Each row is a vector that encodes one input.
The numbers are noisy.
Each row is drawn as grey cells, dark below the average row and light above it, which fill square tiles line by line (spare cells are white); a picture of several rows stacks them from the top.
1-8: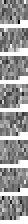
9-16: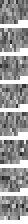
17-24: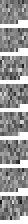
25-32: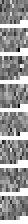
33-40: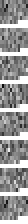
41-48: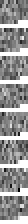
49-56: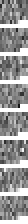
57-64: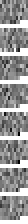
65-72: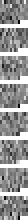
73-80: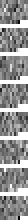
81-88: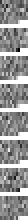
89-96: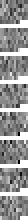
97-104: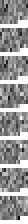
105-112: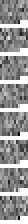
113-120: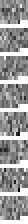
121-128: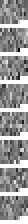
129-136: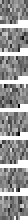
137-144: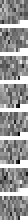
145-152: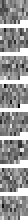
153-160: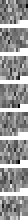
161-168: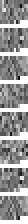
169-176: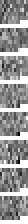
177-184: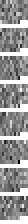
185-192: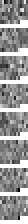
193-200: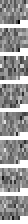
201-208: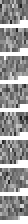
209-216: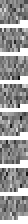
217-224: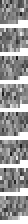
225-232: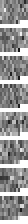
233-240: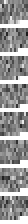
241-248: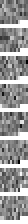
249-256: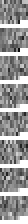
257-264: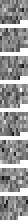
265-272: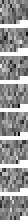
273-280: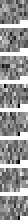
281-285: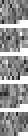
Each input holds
a point on a 13-point line and a node of a 16-node tree.
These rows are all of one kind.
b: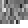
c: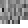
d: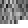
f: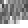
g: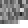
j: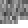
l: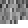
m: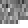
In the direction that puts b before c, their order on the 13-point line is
g, m, b, c, d, l, j, f.
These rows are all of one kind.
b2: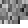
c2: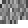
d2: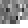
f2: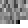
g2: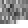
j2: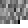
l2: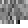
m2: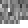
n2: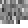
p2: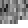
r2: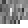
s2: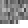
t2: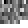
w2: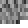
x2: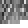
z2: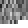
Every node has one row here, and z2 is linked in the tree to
s2 and x2.
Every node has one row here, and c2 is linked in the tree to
g2 and s2.
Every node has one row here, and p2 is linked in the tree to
w2 and x2.
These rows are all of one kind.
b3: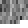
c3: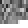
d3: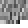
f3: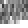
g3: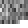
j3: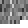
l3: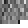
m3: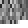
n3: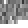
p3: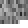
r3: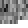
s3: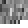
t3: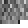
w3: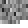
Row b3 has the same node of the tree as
j3, l3 and t3.
